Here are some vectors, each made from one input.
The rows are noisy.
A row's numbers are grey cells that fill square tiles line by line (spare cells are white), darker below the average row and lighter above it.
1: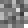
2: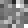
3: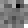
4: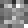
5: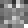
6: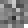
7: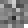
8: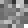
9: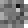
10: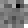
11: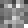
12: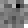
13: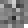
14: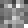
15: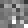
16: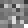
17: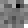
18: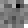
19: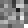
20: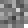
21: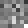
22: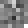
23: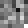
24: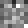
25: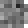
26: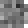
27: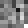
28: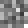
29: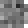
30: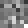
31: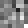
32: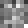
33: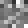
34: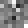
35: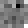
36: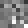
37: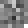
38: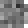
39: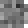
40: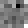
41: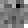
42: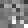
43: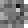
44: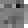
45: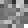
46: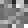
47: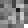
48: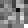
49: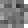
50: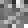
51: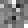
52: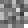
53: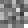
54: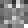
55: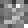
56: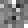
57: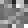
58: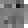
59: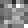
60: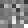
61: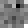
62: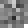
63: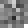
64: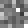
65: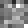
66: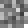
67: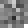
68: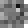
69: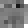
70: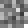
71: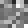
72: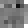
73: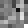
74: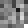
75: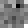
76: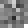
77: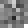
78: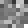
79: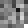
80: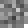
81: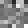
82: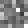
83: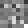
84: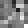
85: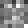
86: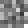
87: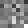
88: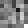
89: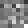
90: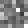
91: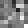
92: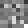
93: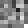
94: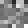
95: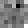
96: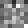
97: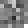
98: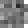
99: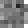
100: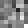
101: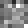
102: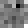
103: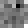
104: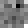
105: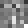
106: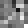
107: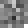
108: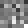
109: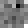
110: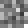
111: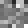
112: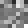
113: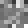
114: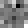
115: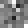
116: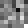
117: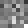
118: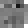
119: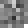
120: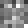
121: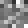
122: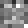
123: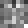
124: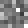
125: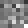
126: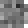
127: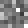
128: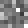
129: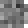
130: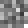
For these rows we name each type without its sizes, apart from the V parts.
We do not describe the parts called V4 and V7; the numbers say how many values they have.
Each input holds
either a point on a line and a true/false value, or a value of V4 and a value of V7.
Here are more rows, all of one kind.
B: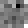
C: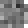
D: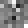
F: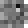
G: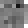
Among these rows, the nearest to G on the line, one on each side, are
B and C.
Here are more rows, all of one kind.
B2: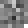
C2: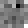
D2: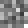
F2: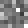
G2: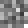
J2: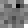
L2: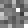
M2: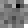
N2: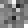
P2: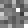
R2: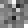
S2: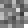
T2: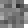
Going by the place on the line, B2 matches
C2, J2 and M2.
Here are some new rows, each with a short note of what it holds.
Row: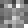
a value of V4 and a value of V7
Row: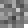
a point on a line and a true/false value
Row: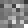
a value of V4 and a value of V7
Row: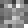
a value of V4 and a value of V7
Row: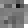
a point on a line and a true/false value
